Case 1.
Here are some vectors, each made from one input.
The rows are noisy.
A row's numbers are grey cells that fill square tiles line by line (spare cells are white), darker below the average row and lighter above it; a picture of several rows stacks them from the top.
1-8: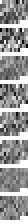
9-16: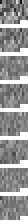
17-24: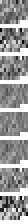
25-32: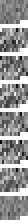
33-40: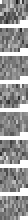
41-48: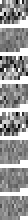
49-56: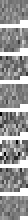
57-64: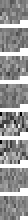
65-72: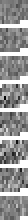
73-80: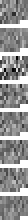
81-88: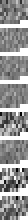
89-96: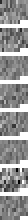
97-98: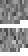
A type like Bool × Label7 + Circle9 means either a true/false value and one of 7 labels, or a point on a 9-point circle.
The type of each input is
Circle15.
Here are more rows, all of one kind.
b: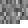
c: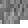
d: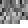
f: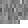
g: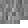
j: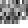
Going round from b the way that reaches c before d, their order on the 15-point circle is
b, g, c, j, f, d.
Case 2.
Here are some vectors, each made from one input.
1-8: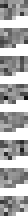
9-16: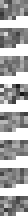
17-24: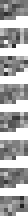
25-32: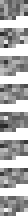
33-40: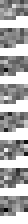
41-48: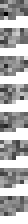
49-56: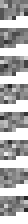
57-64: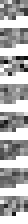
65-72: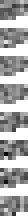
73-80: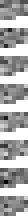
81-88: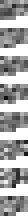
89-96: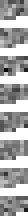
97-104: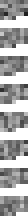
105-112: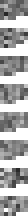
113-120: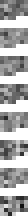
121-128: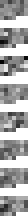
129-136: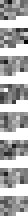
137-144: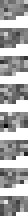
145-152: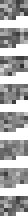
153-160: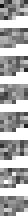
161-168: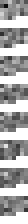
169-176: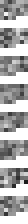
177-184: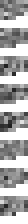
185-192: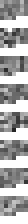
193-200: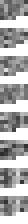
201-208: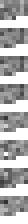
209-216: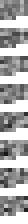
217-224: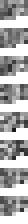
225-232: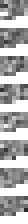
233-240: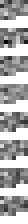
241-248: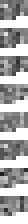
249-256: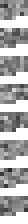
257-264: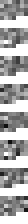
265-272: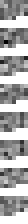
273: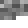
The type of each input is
Bool × Bool × Bool.
